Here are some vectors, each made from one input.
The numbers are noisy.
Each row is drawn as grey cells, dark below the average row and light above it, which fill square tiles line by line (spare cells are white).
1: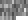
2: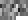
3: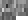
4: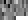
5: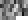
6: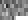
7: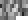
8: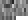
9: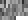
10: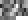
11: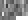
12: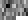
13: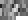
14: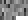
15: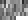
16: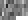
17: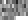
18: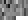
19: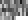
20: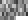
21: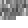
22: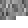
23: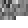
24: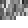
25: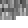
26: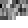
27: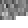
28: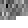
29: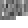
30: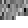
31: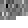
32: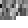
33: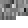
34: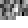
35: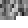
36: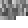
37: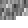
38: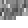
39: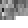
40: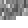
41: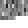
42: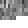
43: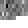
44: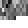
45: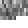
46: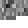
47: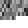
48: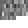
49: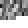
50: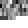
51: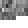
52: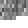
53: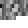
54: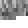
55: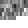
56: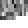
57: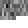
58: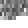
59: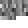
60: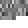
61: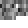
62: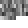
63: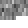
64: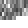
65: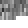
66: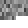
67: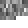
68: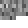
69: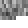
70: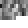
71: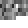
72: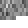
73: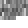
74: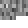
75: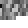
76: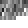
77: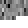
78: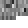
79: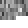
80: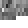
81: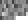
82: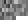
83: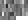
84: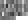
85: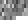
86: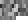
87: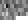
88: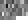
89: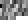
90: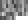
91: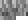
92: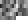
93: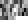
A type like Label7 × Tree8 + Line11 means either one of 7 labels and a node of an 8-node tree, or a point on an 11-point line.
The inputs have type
Bool × Bool × Bool × Bool + Label9.
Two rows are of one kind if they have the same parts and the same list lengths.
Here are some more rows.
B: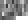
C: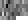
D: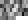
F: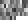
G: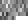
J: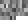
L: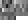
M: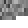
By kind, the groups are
B, C, F, G, J, L, M
D

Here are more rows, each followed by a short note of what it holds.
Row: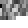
one of 9 labels
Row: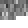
four true/false values
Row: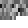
one of 9 labels
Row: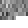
four true/false values
